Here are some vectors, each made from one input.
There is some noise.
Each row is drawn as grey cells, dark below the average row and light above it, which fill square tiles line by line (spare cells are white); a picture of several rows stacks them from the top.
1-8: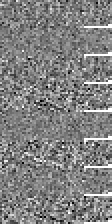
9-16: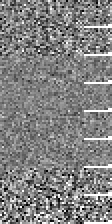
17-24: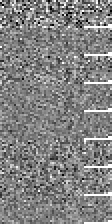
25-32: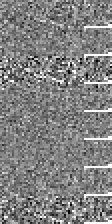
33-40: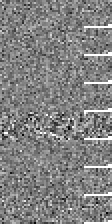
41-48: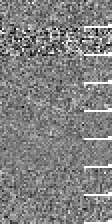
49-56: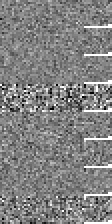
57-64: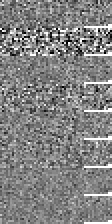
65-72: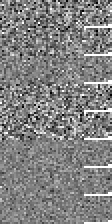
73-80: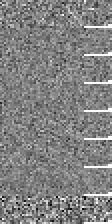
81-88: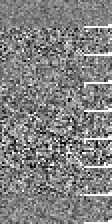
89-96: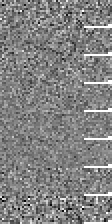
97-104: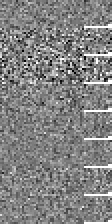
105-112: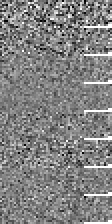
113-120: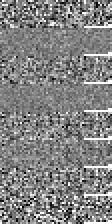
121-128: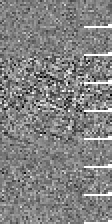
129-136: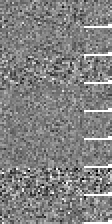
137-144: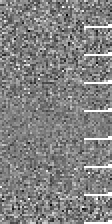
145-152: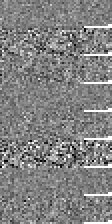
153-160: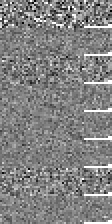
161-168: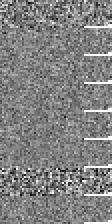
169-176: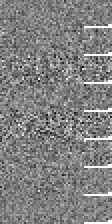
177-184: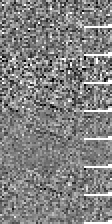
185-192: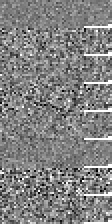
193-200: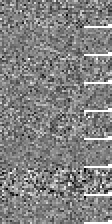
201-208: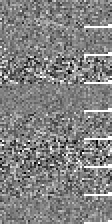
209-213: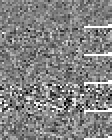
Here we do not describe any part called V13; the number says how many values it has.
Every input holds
a point on a 10-point line, together with either a point on a 14-point circle, or a value of V13.
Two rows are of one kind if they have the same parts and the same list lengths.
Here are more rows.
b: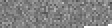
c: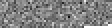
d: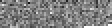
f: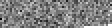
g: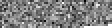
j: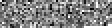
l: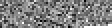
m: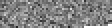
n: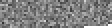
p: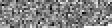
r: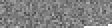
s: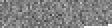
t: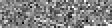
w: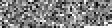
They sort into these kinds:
b, d, f, g, j, n, r, s, t
c, l, m, p, w

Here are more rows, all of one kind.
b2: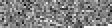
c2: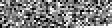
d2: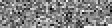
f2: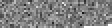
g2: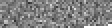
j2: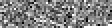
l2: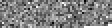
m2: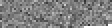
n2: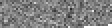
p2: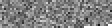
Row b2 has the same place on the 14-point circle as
j2 and p2.
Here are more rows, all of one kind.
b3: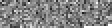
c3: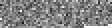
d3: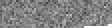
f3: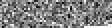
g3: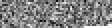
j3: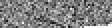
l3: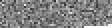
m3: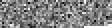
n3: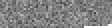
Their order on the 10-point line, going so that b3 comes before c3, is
b3, f3, n3, j3, g3, c3, l3, d3, m3.
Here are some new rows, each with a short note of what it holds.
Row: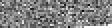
a point on a 10-point line and a value of V13
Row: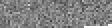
a point on a 10-point line and a value of V13
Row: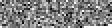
a point on a 14-point circle and a point on a 10-point line
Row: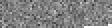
a point on a 14-point circle and a point on a 10-point line
